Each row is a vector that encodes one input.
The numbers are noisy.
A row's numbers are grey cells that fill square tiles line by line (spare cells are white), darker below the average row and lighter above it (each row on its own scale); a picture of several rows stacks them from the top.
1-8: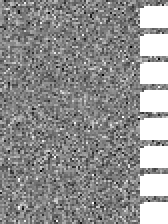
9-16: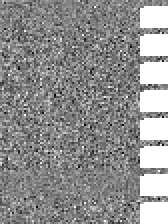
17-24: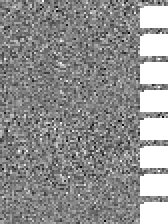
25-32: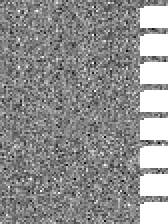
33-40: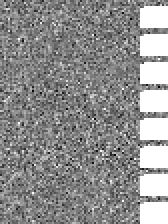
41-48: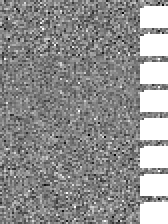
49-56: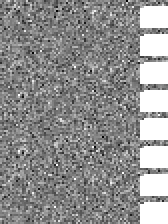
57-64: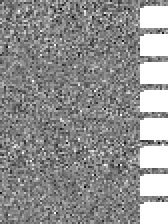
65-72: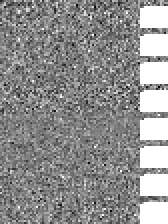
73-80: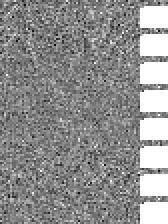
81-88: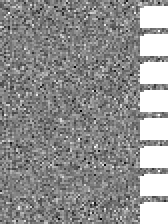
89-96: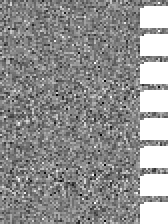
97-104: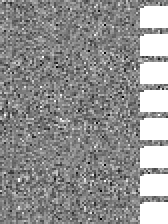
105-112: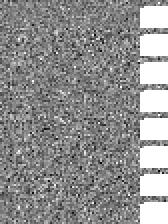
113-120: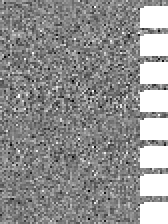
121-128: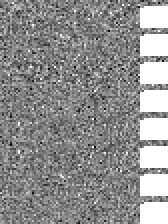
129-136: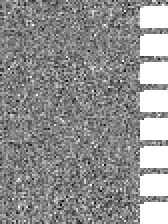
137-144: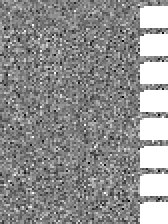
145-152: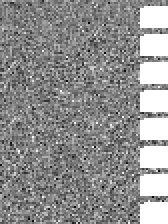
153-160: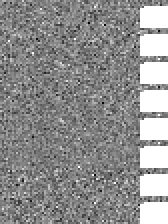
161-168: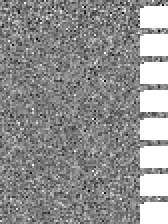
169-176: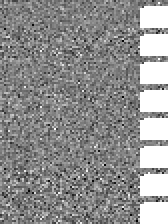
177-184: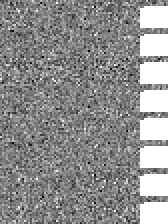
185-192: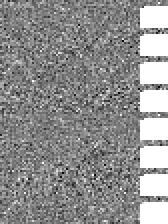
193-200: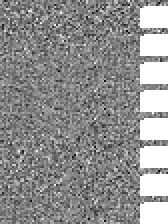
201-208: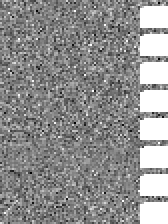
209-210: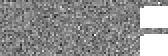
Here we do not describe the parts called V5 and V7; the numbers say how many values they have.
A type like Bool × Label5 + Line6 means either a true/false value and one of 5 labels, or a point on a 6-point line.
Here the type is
(Circle6 + Unit) × (Tree8 × Tree8 + Unit) × V5 × V7.
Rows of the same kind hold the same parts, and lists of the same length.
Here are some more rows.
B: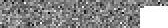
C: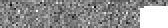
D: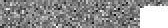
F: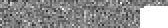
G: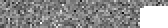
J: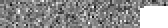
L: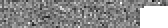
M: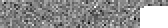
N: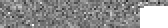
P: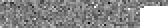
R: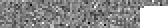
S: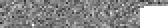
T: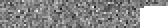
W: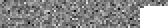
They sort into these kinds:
B, G, P, R
C, D, S, T, W
F, J
L, M, N

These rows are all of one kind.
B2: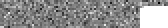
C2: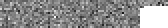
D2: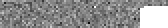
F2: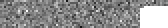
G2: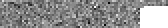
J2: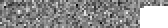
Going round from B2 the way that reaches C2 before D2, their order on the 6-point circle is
B2, G2, F2, J2, C2, D2.
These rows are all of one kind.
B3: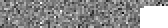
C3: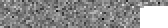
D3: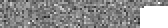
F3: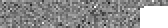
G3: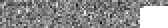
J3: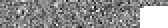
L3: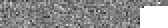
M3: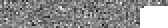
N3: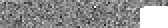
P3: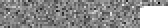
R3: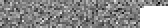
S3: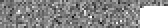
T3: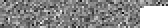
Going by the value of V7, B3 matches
D3, F3, J3 and L3.
